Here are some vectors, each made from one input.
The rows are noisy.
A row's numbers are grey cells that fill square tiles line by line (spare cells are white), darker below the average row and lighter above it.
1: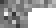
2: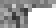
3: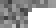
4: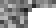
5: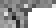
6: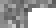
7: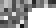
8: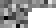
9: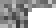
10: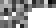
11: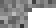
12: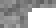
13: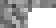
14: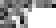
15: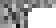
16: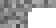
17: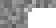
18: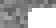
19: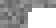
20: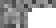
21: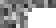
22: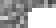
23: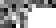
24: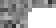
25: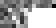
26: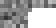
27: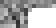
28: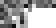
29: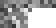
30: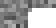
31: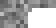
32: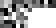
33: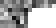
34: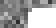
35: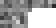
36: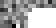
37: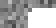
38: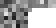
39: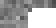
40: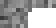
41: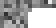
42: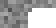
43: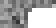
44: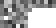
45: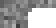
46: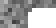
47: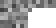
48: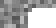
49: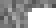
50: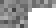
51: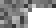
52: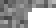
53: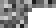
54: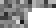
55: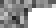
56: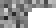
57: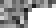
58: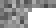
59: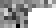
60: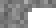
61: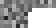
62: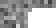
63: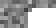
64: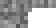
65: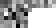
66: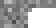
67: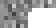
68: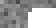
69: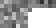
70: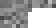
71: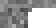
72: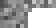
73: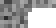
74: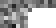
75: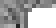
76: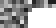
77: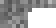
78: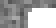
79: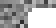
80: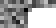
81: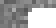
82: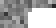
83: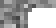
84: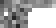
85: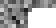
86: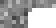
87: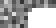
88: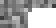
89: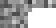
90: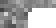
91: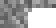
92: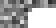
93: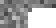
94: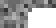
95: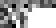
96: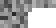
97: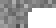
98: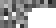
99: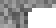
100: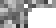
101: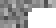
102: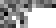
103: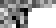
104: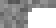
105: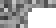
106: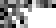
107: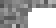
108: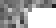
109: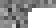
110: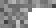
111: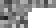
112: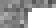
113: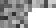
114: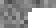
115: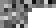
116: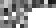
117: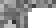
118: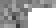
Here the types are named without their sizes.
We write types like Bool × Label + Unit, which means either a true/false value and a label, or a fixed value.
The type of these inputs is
Bool × Line.
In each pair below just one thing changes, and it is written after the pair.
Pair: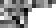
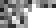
the place on the line
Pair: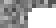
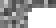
the true/false value
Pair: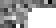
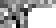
the place on the line
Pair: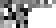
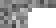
the true/false value
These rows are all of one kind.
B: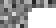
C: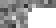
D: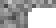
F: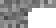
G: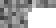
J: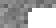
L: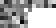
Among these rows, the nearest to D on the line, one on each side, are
B and L.
